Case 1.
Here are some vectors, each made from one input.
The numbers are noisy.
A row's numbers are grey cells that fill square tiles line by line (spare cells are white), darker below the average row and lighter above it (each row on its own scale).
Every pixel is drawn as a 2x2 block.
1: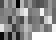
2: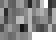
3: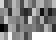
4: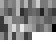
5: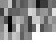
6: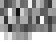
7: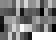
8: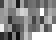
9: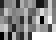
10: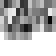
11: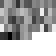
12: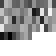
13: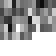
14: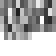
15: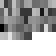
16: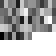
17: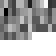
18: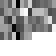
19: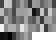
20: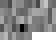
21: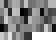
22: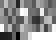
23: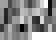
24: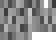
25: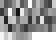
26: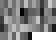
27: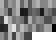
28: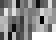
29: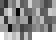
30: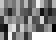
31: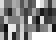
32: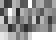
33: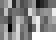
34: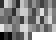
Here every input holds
one of 5 labels.
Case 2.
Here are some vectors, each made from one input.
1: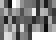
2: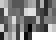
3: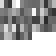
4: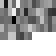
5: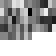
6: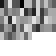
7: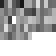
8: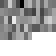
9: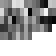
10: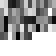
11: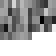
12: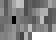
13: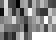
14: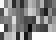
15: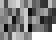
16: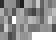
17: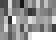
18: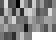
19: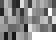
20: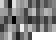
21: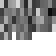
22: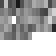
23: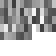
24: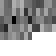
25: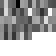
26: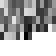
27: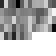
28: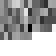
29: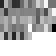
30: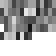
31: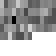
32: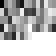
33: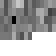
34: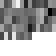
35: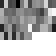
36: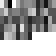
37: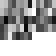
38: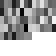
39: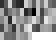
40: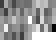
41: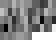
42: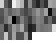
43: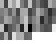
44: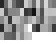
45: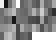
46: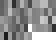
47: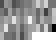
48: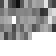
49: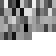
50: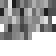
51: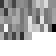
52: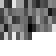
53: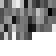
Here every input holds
a point on a 7-point line.
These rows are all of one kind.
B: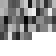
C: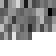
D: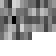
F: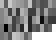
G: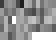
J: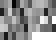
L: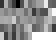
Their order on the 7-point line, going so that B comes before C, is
G, L, J, B, D, C, F.
